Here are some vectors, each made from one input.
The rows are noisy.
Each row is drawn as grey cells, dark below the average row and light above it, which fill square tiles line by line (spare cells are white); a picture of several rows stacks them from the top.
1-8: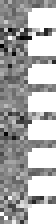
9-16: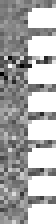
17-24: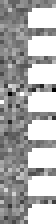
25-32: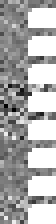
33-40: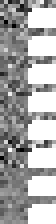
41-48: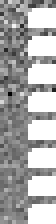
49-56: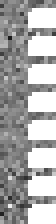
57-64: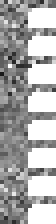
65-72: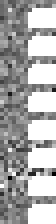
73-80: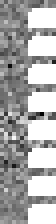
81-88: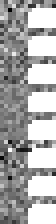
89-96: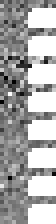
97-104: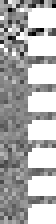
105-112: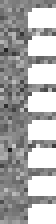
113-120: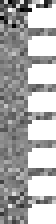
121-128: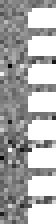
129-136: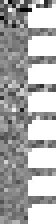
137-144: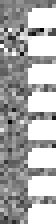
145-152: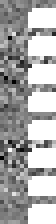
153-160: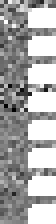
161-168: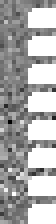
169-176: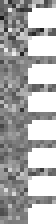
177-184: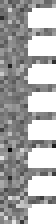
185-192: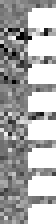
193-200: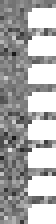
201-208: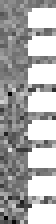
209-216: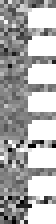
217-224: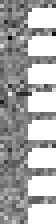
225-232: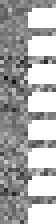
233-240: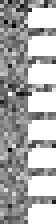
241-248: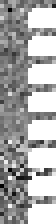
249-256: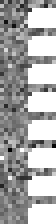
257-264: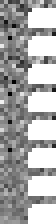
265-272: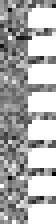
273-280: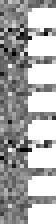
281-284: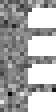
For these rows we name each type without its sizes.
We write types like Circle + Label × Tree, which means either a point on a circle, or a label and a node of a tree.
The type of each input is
Bool × Line + Tree × Tree × Tree.
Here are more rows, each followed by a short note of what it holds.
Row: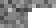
a node of each of three trees
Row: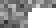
a point on a line and a true/false value
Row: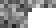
a point on a line and a true/false value
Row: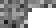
a point on a line and a true/false value
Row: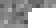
a node of each of three trees
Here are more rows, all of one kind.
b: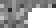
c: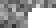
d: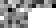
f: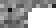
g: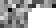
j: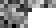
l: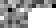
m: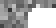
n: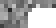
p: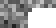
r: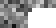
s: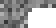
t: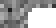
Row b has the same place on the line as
c, m and r.
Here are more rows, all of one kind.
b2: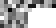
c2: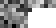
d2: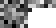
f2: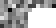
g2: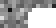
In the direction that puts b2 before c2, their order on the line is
d2, f2, b2, c2, g2.
